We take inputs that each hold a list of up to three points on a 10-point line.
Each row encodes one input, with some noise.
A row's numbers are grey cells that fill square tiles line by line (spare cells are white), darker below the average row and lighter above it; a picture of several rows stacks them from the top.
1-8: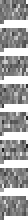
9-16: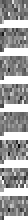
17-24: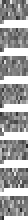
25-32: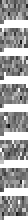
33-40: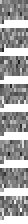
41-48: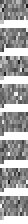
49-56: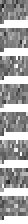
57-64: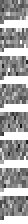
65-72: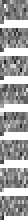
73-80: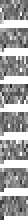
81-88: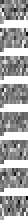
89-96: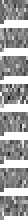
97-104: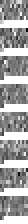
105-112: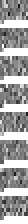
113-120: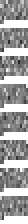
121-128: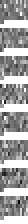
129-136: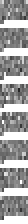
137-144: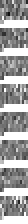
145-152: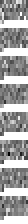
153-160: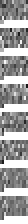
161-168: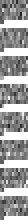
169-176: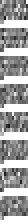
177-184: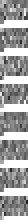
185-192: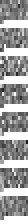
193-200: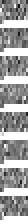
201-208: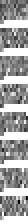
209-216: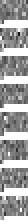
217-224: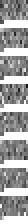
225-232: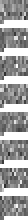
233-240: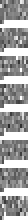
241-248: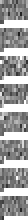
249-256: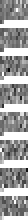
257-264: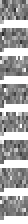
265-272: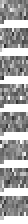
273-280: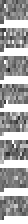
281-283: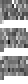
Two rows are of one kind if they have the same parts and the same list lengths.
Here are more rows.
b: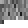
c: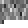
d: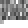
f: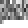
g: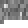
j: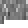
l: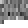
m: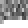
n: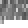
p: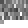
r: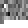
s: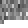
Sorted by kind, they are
b, g, j, l, r
c, d, p, s
f, m
n

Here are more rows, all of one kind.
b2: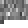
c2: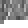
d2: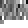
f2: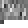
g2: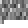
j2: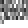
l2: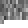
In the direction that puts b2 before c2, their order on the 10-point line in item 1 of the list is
f2, g2, b2, c2, l2, d2, j2.
